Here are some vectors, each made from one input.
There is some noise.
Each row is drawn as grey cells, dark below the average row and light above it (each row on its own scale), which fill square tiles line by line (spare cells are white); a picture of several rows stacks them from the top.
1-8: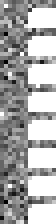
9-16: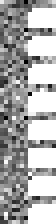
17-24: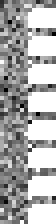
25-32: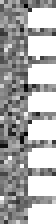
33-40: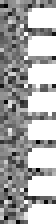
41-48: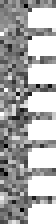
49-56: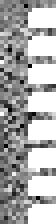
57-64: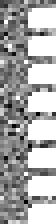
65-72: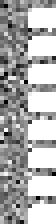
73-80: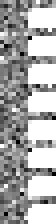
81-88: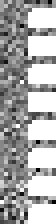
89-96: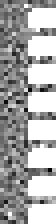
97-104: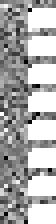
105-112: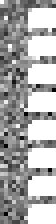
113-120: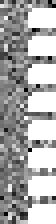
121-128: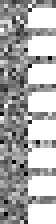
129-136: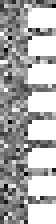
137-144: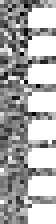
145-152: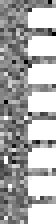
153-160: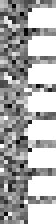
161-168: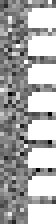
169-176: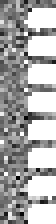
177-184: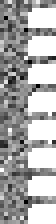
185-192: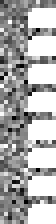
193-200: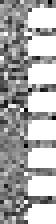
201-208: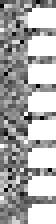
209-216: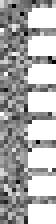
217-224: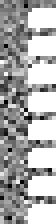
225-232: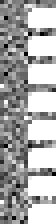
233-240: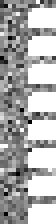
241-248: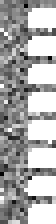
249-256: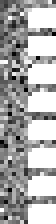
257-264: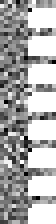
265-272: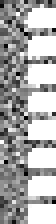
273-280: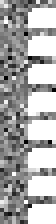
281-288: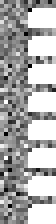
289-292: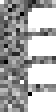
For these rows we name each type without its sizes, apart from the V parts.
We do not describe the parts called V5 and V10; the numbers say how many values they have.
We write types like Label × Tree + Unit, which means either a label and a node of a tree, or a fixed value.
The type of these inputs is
((Bool × V5 + Unit) × Line + Label) × V10.
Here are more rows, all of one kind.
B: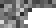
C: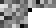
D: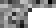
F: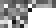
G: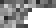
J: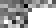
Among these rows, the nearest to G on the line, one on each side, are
B and D.
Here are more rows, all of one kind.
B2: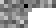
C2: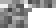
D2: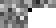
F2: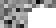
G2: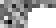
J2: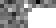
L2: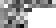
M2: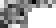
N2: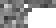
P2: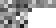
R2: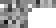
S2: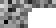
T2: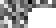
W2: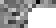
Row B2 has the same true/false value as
C2, L2, N2 and P2.
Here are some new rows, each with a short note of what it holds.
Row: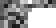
a label and a value of V10
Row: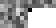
a point on a line and a value of V10
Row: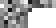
a point on a line, a true/false value, a value of V5 and a value of V10
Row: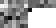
a point on a line, a true/false value, a value of V5 and a value of V10
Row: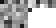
a point on a line and a value of V10
